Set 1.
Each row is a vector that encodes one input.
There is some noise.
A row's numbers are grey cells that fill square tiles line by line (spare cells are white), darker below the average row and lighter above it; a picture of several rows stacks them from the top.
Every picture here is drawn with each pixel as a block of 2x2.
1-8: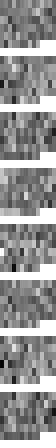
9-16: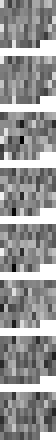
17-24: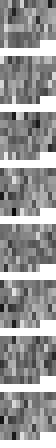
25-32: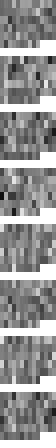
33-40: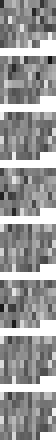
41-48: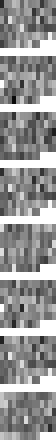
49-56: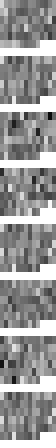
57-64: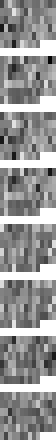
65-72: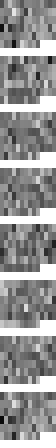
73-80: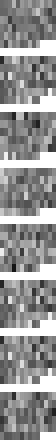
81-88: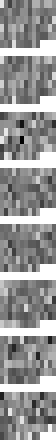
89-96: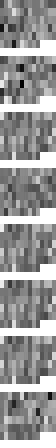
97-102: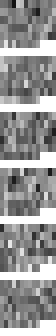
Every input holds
one of 10 labels.
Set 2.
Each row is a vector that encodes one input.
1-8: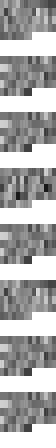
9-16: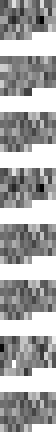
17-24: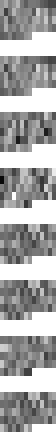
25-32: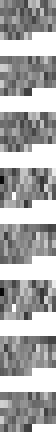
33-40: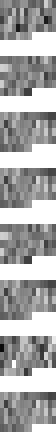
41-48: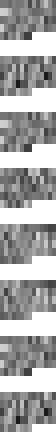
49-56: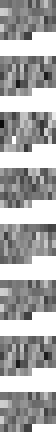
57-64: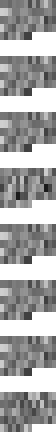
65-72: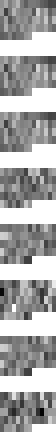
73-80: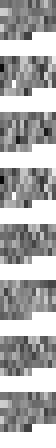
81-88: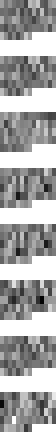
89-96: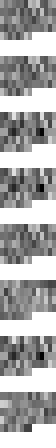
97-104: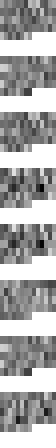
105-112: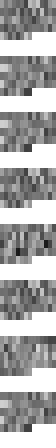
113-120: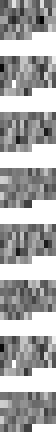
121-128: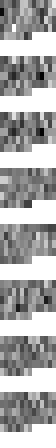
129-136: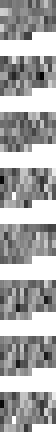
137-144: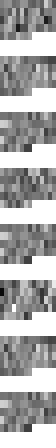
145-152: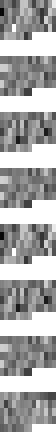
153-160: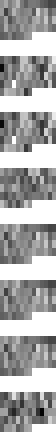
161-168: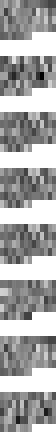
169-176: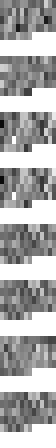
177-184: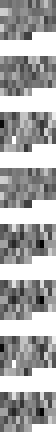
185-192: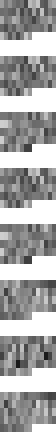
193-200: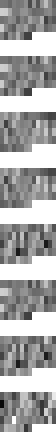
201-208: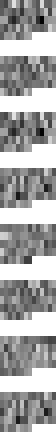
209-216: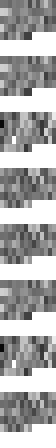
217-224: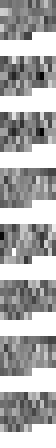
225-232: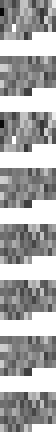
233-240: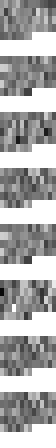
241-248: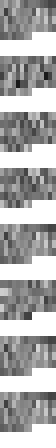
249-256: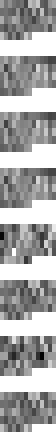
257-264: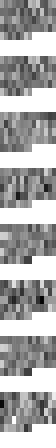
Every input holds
one of 6 labels.
